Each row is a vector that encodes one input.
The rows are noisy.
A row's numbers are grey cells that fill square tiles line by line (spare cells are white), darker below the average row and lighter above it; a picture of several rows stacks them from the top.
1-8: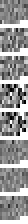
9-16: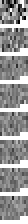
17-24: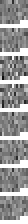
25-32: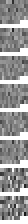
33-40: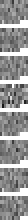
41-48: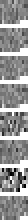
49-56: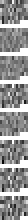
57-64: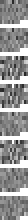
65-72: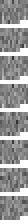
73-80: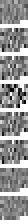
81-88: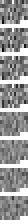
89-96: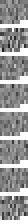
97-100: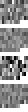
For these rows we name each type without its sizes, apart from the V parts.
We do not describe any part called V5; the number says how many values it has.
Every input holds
a list of items, each a true/false value and a value of V5.
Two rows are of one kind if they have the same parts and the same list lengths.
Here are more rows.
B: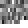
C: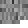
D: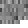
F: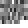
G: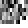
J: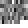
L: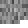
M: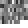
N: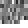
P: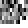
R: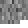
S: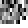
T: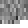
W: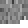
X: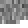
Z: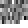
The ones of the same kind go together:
B, F, J, M, N, Z
C, D, L, R, T, W, X
G, P, S

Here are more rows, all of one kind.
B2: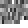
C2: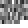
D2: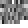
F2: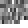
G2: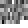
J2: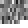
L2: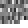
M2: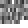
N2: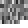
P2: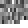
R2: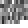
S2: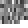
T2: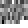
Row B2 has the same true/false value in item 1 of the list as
C2, D2, G2 and T2.
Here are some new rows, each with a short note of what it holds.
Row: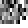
the empty list
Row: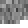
a list of two items
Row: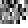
the empty list
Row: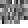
a list of one item
